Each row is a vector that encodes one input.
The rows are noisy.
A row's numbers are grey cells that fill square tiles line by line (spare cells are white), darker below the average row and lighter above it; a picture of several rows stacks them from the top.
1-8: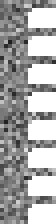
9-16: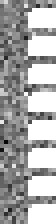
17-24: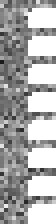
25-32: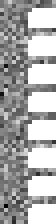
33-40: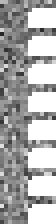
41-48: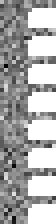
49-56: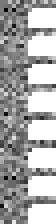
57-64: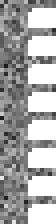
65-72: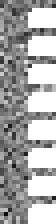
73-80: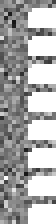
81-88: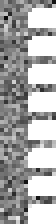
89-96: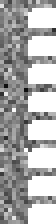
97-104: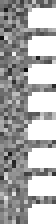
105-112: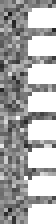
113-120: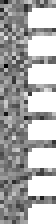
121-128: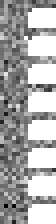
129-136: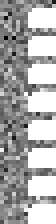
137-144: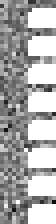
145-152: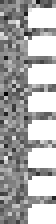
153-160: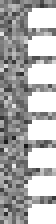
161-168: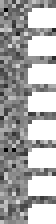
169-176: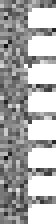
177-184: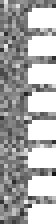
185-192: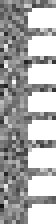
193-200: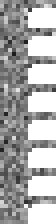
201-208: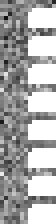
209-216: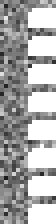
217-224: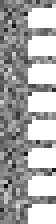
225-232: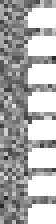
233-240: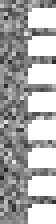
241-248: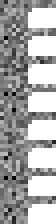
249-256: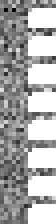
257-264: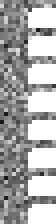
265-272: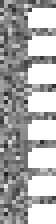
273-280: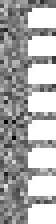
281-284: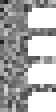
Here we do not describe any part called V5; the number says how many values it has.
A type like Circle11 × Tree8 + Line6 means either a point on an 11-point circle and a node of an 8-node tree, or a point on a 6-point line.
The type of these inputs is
Bool × Bool × Bool × Bool + Label9 × List2(V5).
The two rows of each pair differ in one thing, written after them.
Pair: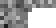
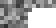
the value of V5 in item 2 of the list
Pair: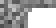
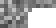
the value of V5 in item 1 of the list
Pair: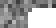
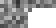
the label
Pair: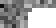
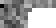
the value of V5 in item 1 of the list
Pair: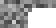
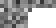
the value of V5 in item 1 of the list
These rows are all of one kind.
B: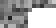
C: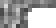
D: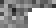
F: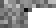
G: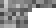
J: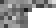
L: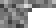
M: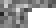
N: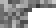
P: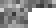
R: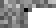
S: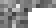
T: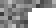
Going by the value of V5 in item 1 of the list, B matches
D, G, J and T.
